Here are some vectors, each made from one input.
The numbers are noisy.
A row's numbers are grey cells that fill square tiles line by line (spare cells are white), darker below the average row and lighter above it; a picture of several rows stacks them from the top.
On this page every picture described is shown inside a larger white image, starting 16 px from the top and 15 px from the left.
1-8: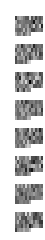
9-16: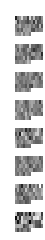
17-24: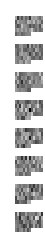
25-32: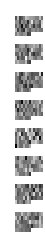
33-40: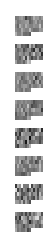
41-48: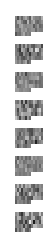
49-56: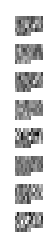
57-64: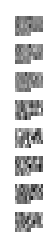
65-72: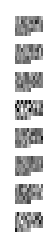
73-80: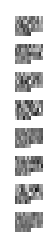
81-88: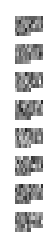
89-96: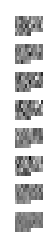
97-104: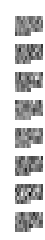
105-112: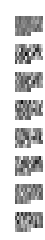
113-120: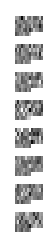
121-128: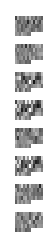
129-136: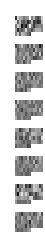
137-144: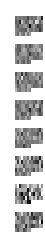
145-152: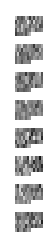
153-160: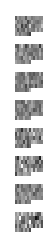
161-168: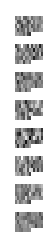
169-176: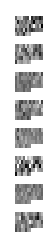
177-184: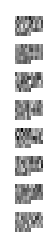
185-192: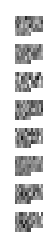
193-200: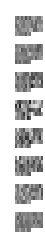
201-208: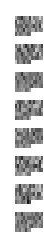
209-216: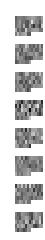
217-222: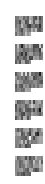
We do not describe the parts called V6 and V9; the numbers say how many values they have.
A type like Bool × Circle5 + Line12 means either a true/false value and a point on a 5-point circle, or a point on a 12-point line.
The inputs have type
Bool × Label7 × V6 × V9 + Unit.
